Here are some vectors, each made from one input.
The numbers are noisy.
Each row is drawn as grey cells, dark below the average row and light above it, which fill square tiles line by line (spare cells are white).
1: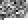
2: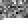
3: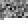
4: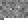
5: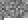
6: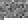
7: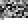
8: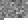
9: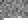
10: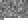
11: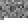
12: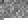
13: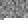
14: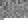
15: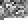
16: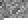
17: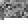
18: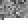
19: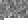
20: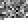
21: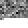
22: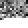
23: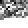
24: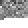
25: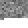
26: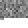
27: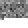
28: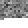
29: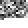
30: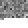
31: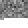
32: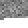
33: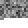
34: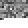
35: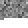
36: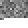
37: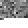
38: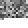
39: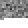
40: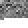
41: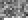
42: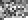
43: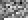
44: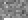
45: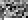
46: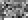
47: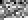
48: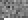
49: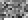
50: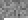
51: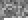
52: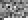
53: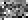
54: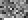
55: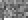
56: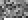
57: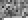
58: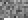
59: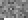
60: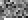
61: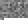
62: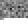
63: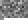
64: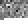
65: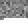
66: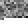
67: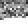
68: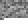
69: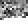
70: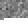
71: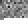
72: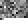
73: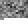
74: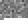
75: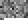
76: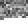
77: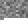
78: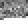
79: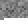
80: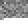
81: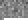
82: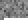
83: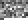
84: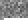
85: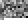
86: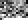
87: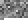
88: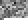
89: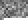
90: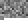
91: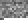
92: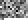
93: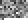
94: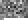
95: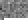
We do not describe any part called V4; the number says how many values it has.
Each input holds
a point on a 5-point circle, together with either four true/false values, or a value of V4.
